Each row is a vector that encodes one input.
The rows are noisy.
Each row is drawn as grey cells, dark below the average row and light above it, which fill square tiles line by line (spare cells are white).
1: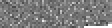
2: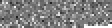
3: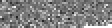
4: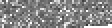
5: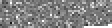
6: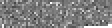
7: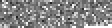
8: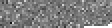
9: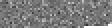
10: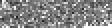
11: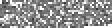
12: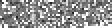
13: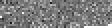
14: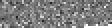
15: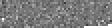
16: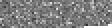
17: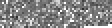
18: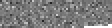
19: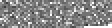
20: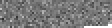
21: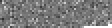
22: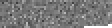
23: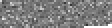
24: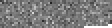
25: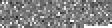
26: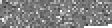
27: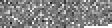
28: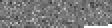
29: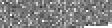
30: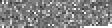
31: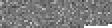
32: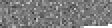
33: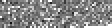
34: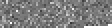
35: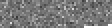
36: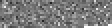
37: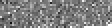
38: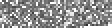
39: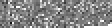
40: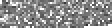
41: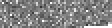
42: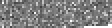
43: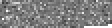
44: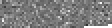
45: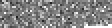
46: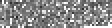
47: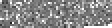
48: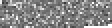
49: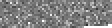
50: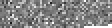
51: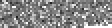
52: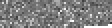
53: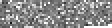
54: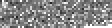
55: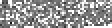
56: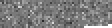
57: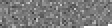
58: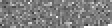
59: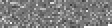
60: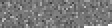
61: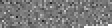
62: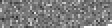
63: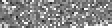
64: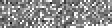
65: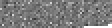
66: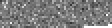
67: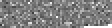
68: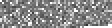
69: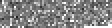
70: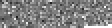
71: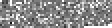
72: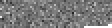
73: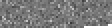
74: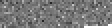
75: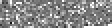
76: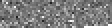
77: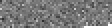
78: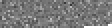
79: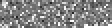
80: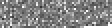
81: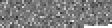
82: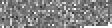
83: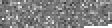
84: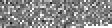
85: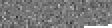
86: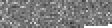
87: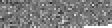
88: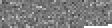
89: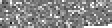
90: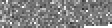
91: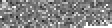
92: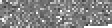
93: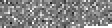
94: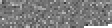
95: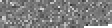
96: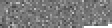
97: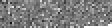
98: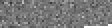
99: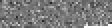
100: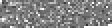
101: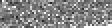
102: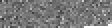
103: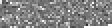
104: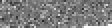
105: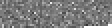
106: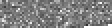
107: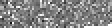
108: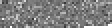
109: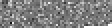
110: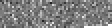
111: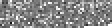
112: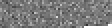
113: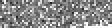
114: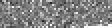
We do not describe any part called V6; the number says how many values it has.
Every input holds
a value of V6, together with either a point on a 5-point line, or a node of an 8-node tree.
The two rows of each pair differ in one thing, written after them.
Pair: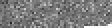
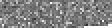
the place on the 5-point line
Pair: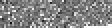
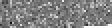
the place on the 5-point line
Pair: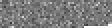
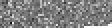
the place on the 5-point line
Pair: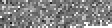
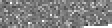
the value of V6
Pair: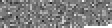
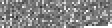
the value of V6
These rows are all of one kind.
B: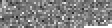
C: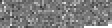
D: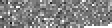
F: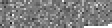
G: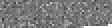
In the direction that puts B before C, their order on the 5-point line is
G, F, B, C, D.
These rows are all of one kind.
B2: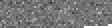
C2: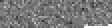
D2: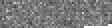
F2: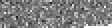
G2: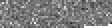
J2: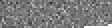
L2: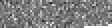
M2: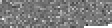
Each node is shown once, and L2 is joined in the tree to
G2.
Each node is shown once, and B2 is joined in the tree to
J2.
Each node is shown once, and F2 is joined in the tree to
C2 and M2.
